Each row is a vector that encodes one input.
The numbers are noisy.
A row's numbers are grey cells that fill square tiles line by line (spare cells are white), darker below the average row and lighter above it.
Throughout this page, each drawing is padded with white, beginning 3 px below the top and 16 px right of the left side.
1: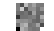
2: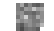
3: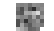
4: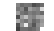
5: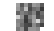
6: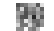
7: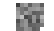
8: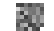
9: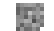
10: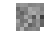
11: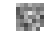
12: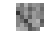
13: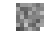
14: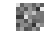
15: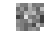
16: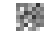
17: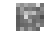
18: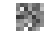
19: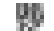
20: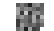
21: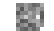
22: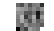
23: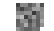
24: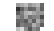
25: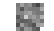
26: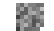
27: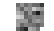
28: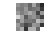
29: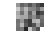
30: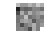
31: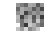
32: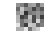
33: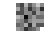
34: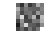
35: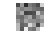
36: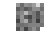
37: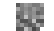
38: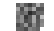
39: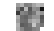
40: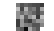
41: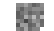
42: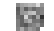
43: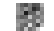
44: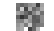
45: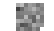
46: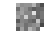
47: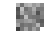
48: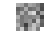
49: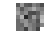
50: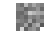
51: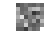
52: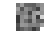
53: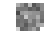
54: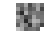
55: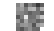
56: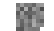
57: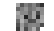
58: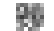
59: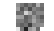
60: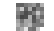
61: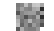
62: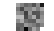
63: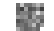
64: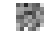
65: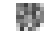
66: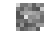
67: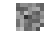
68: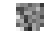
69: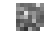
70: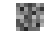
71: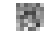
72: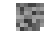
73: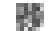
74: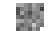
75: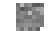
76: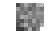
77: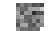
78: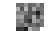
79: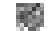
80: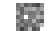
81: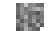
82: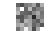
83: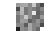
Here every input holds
a point on a 5-point circle and one of 5 labels, together with a list of up to two points on a 4-point line.
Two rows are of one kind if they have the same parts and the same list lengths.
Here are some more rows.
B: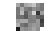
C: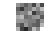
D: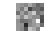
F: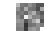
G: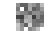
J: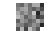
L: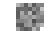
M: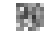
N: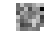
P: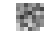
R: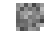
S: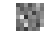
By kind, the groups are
B, D, F, L, N, R
C, J, S
G, M, P

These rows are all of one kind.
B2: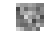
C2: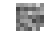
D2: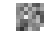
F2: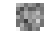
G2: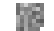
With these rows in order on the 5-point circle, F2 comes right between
B2 and D2.
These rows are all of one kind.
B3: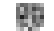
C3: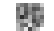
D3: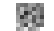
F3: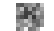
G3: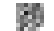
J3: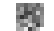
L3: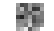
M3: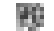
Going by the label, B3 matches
C3 and L3.
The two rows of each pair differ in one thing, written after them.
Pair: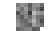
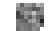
the label
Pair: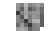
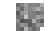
the place on the 5-point circle
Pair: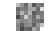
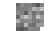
the label
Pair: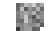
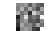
the label
